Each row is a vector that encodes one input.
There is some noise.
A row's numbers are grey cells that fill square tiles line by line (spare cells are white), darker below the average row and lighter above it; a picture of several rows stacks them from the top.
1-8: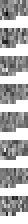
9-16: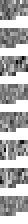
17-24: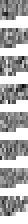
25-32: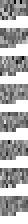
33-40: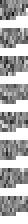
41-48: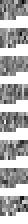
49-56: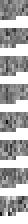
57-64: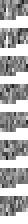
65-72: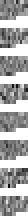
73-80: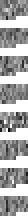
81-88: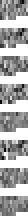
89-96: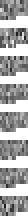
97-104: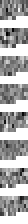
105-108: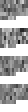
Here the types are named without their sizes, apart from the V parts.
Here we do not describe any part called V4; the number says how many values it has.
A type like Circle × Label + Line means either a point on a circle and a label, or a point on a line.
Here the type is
Circle + Line × (Line + V4).
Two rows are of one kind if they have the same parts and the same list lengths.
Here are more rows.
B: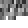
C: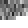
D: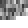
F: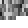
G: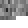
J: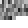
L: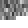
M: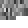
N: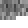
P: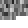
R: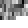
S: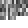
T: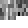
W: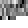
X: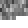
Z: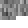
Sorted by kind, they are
B, F, R, S, T, W
C, L, N, P, X, Z
D, G, J, M

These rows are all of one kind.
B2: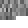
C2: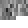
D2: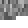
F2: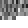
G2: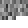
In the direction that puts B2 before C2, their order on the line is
F2, G2, D2, B2, C2.
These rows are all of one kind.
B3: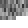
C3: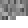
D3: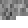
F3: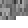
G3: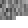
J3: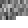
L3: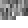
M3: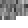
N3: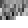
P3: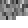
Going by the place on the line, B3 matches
F3 and M3.
